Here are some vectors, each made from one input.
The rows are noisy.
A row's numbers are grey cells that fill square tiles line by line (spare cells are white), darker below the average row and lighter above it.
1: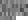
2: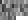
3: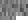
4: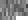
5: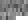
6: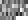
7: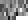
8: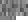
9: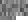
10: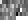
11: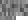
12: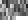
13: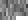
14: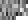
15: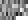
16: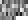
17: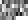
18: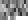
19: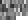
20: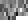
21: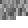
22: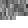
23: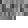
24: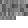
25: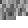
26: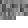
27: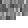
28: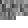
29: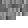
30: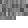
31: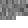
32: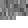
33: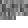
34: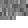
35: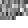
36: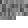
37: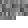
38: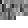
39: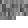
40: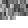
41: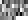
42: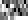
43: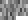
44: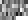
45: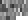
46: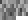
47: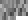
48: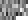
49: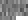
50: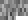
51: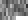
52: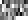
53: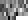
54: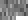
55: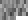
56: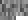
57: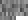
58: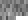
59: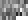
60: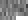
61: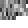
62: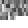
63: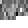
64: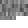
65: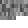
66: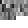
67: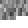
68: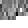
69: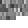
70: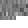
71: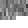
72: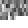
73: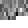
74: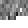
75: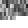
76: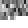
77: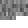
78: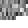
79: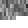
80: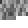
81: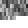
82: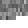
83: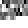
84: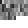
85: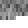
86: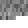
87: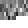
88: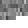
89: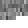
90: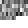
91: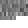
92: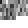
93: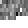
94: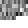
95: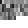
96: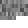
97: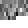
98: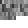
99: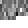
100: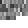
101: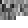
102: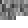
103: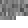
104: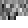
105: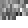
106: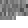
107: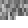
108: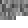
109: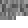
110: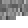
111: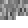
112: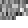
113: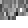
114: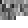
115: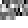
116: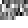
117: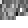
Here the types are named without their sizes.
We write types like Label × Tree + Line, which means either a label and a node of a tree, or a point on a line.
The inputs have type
Bool × Bool × Bool.
